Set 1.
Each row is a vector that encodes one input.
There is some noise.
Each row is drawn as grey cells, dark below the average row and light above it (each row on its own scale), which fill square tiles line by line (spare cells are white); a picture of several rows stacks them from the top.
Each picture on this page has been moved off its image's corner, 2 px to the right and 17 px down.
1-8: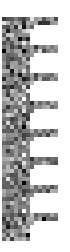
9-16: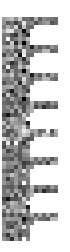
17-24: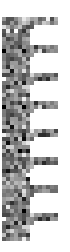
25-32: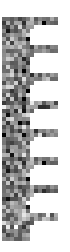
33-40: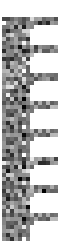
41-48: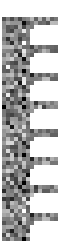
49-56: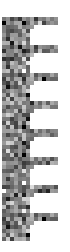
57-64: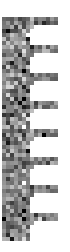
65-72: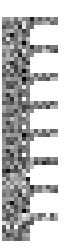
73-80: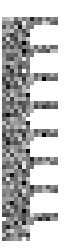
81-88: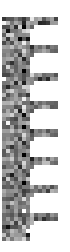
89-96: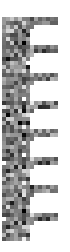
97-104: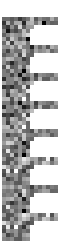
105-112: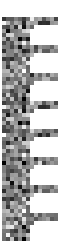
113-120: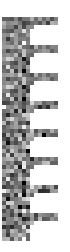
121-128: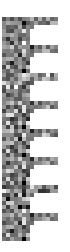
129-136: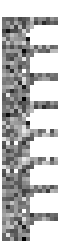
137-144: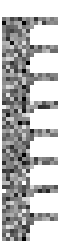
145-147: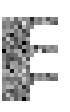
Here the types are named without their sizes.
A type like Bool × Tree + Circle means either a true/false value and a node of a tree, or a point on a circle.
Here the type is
Bool × Bool × Bool + Circle × Circle + Unit.
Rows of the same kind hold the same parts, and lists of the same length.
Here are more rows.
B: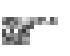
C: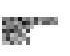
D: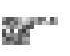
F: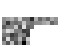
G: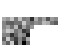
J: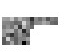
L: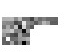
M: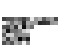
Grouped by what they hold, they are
B, D
C, M
F, G, J, L

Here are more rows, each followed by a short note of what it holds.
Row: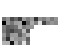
three true/false values
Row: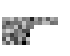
a point on each of two circles
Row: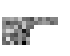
a point on each of two circles
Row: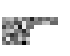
a point on each of two circles
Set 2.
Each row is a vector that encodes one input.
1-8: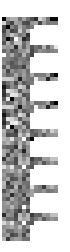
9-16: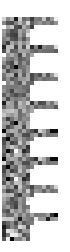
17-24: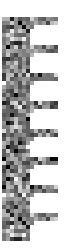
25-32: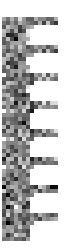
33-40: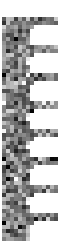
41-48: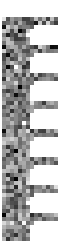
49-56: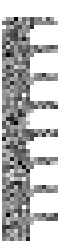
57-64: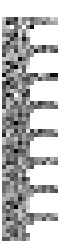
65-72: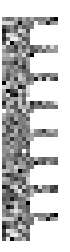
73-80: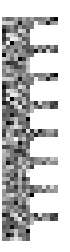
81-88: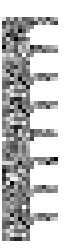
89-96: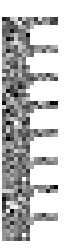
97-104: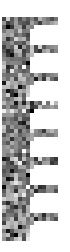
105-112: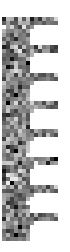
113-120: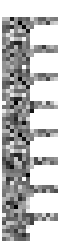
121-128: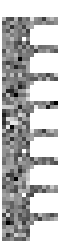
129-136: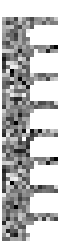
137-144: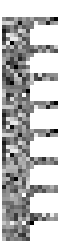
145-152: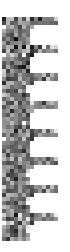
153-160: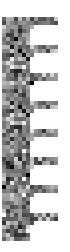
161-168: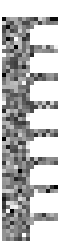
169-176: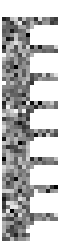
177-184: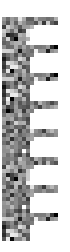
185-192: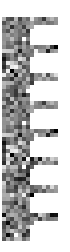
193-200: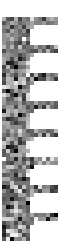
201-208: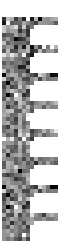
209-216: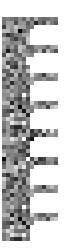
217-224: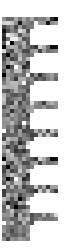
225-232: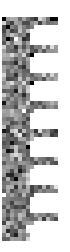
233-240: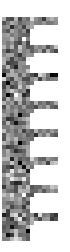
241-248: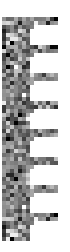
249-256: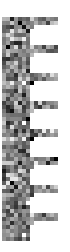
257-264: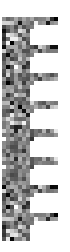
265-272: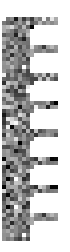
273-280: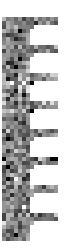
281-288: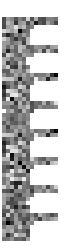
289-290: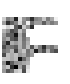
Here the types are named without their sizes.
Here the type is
Bool × Bool × Bool + Circle × Circle.
